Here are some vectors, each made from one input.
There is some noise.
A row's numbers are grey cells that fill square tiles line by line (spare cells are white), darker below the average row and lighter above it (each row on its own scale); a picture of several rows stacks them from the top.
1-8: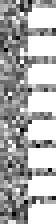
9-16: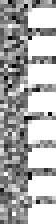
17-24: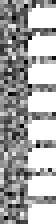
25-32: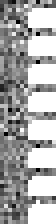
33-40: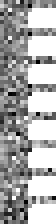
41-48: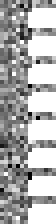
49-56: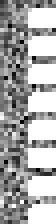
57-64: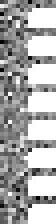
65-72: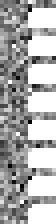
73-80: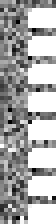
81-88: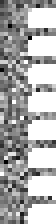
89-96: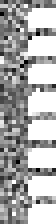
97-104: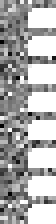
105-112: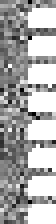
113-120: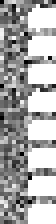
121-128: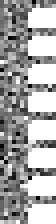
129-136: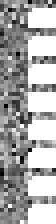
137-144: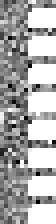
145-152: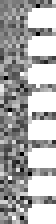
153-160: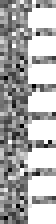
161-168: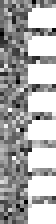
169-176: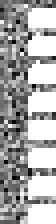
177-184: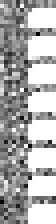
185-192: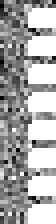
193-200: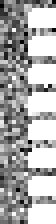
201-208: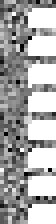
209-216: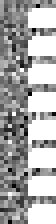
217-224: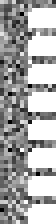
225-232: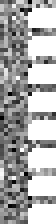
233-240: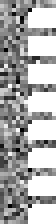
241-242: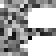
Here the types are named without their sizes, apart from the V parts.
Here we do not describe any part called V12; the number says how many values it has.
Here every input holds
a value of V12, together with either a label, or three true/false values.
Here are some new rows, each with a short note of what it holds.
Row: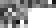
a label and a value of V12
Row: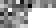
three true/false values and a value of V12
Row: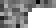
a label and a value of V12
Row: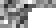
three true/false values and a value of V12
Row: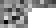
a label and a value of V12
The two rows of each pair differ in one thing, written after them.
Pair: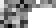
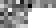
the value of V12
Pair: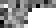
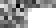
the value of V12
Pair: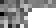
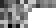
one of the three true/false values
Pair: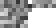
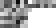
one of the three true/false values
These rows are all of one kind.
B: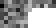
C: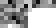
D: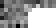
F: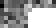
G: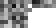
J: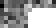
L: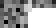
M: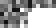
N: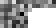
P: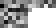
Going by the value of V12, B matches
D, F, J and L.
